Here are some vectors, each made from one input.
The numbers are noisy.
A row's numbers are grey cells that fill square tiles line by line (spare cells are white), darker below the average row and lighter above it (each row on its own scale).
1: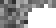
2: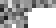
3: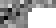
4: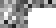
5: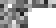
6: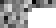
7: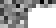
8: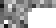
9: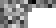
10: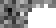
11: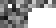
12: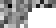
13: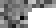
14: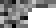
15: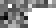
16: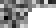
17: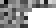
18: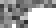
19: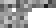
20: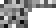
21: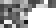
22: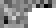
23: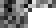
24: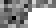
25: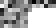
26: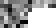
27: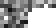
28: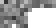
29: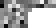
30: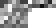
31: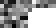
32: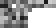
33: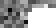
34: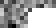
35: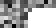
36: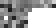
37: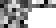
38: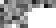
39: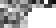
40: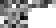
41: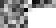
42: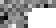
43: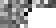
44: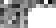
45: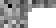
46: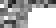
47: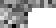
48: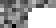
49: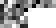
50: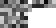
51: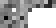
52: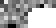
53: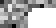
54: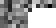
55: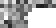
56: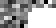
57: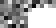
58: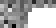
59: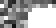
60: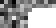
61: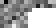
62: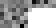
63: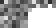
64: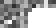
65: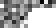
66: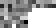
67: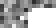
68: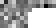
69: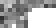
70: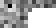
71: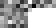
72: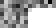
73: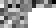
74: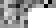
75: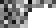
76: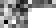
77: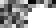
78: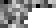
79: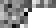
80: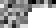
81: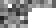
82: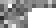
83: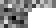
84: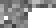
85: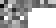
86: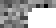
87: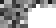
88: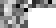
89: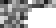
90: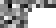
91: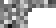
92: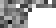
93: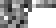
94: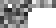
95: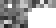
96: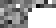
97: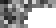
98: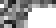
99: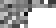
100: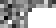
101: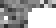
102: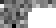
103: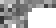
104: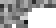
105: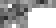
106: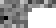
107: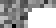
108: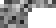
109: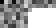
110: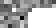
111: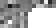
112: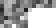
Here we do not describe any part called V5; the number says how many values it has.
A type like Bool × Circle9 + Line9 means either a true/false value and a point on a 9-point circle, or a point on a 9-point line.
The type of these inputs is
Label7 × (Tree8 + V5).
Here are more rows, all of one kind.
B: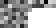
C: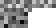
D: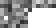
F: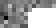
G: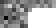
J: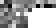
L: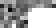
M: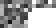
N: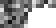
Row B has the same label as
M and N.
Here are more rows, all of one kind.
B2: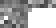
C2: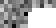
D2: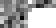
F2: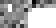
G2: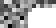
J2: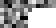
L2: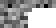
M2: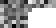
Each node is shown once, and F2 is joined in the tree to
C2.
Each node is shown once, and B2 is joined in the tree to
C2 and L2.
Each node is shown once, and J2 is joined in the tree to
C2 and M2.
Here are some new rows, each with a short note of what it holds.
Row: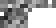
one of 7 labels and a value of V5
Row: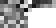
one of 7 labels and a node of an 8-node tree
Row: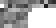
one of 7 labels and a node of an 8-node tree
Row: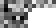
one of 7 labels and a value of V5
